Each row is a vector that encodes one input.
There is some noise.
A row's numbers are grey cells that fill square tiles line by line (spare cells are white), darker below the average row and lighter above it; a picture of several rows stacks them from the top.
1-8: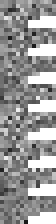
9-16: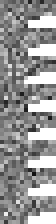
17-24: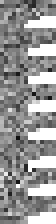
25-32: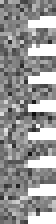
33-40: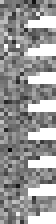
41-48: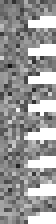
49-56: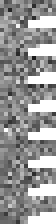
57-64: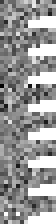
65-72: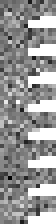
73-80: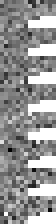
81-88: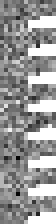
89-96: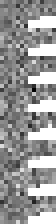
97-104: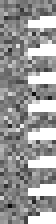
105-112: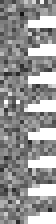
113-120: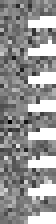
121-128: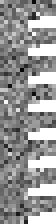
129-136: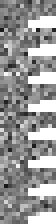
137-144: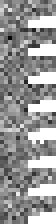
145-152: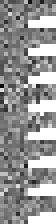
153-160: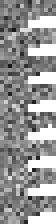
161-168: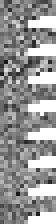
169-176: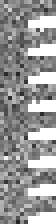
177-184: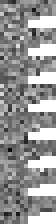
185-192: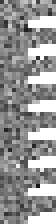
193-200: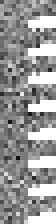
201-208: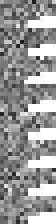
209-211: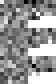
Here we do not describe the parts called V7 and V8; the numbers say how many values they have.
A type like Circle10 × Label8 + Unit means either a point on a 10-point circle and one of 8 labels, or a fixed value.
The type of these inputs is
(Line6 + V8) × (Tree10 + V7).
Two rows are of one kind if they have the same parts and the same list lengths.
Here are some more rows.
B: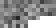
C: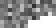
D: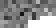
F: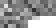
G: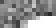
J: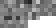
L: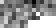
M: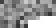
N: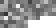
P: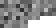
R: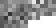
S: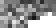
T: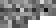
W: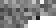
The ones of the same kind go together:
B, J, P
C, D, L, S
F, G, M, R
N, T, W

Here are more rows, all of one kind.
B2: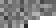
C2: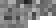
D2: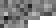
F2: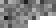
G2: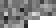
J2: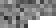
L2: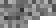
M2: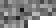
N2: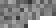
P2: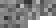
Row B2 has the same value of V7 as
D2, F2 and G2.
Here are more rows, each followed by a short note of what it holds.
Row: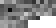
a point on a 6-point line and a node of a 10-node tree
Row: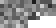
a point on a 6-point line and a node of a 10-node tree
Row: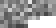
a value of V7 and a value of V8
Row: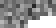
a point on a 6-point line and a node of a 10-node tree
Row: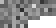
a point on a 6-point line and a value of V7
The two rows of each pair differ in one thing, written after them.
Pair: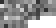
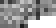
the value of V8
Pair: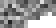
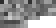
the value of V8
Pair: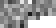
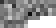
the value of V8
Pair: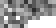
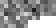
the node of the tree
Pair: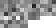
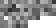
the node of the tree
